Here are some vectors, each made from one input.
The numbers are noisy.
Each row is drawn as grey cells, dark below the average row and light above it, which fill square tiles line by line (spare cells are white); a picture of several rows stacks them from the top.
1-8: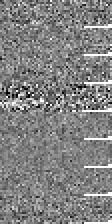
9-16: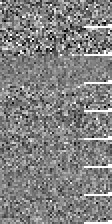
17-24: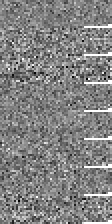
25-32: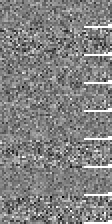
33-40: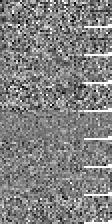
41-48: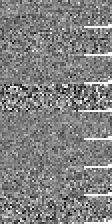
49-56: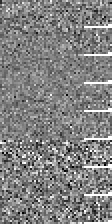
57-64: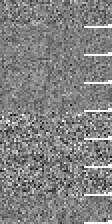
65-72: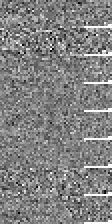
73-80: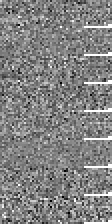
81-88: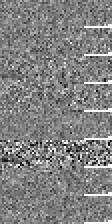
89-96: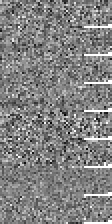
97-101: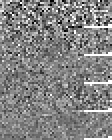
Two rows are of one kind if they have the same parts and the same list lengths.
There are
2 kinds of row.
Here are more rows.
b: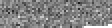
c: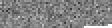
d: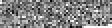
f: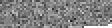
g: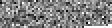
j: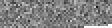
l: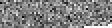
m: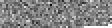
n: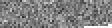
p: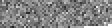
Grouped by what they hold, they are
b, c, d, f, j, l
g, m, n, p

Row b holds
a point on a 5-point line and a true/false value.
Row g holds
two labels (each one of 5).
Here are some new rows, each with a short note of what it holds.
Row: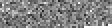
two labels (each one of 5)
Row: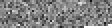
a point on a 5-point line and a true/false value
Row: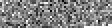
two labels (each one of 5)
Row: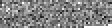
two labels (each one of 5)
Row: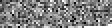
a point on a 5-point line and a true/false value
